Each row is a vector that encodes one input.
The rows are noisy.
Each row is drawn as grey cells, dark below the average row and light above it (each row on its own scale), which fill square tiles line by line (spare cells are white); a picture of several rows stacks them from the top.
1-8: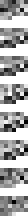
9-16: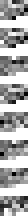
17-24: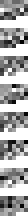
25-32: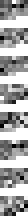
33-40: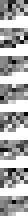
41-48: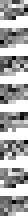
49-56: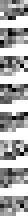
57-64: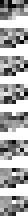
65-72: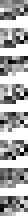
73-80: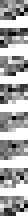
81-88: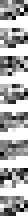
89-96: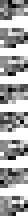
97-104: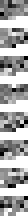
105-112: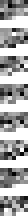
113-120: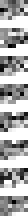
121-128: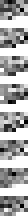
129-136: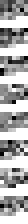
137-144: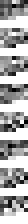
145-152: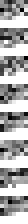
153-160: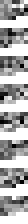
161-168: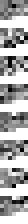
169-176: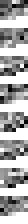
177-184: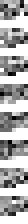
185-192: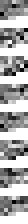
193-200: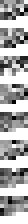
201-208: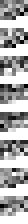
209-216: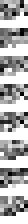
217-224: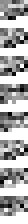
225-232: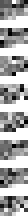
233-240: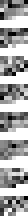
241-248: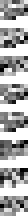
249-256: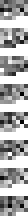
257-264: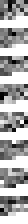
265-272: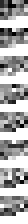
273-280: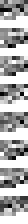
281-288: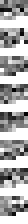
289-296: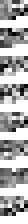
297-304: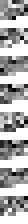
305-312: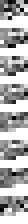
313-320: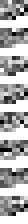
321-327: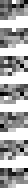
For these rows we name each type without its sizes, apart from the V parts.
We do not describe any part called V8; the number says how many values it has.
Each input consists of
a list of items, each a true/false value and a value of V8.
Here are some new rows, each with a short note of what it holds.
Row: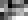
a list of two items
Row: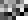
a list of one item
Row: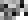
the empty list
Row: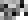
the empty list
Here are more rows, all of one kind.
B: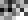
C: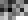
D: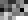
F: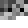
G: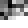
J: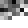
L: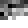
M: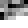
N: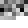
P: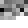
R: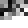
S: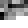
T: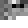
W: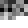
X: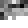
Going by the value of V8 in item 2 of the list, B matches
C, M, R and W.
